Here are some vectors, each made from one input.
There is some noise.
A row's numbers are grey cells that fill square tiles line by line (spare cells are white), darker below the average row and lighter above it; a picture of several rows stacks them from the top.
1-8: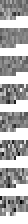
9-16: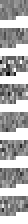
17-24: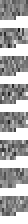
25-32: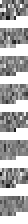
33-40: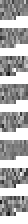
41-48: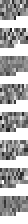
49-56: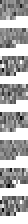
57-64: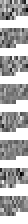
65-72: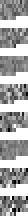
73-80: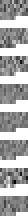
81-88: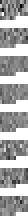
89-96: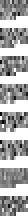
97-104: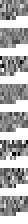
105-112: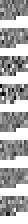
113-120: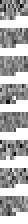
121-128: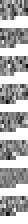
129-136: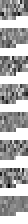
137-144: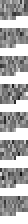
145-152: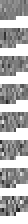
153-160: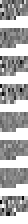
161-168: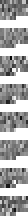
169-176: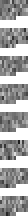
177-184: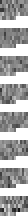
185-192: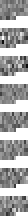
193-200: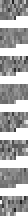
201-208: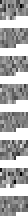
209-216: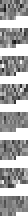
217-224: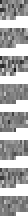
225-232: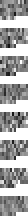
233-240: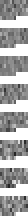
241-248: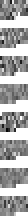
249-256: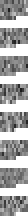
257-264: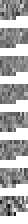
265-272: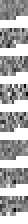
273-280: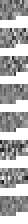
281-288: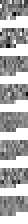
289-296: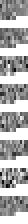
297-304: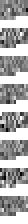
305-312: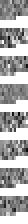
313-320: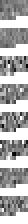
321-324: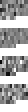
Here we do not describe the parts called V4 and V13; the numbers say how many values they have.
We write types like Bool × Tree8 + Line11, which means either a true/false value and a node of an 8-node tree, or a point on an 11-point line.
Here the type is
Bool × Bool × Bool + (Tree7 + V13) × V4.
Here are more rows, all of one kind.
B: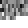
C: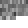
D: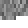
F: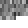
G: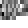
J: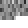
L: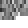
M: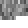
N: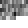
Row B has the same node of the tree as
C and D.
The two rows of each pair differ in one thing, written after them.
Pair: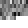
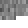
the value of V4
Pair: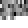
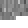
the node of the tree
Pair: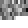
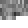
the value of V4
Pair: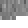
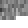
the value of V4
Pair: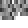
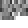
the node of the tree
